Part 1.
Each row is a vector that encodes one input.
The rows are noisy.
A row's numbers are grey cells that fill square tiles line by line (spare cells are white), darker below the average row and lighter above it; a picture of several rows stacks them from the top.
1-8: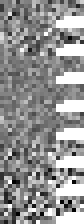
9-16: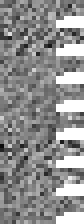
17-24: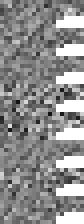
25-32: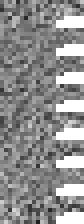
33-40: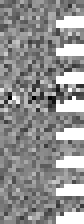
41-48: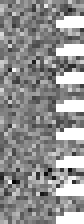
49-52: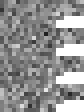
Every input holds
a point on a 10-point circle.
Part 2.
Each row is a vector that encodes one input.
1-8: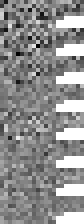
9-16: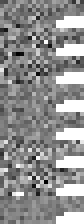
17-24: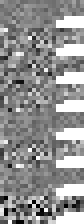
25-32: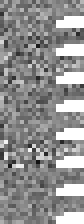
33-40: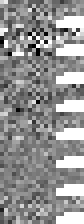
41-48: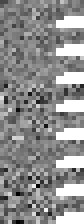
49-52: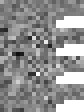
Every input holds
a point on each of two 3-point lines.
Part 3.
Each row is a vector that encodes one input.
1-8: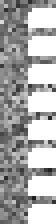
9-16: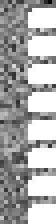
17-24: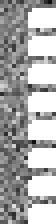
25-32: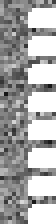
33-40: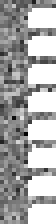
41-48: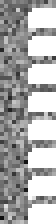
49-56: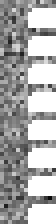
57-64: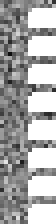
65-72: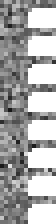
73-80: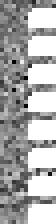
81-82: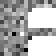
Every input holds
one of 11 labels.
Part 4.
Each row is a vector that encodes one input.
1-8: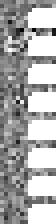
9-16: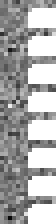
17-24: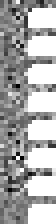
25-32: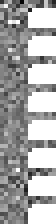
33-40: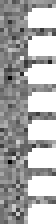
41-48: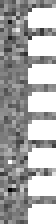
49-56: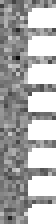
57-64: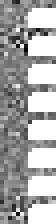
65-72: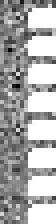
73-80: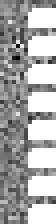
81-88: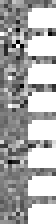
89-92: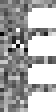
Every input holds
a point on a 14-point line.
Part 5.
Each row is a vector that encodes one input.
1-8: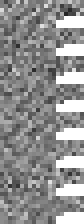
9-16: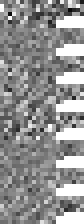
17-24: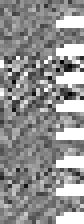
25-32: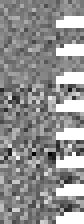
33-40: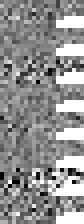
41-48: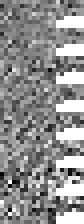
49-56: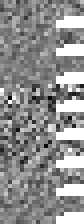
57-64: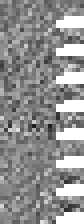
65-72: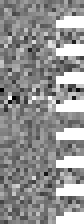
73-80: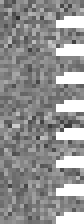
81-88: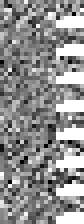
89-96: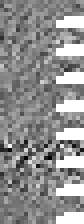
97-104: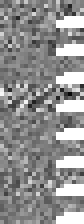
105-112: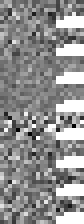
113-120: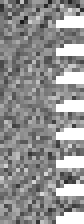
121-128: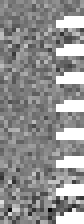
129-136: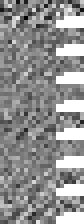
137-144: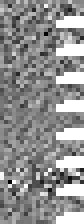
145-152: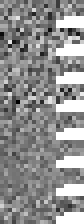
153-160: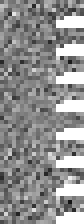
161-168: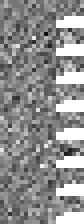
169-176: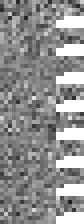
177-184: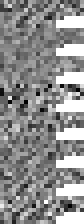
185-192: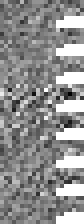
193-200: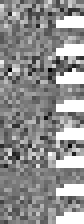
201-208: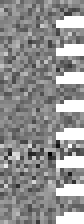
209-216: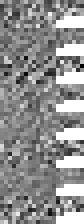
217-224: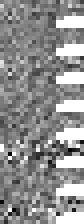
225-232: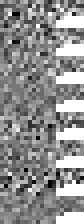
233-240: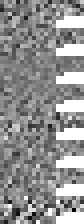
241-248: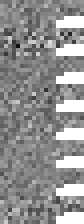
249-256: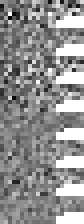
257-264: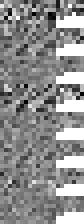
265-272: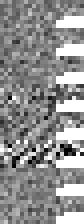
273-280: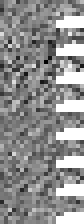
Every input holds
a point on a 10-point circle.
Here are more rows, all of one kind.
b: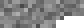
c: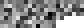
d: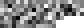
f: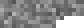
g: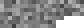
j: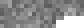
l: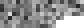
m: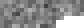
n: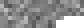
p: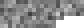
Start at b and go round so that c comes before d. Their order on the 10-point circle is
b, c, l, p, n, m, j, g, f, d.
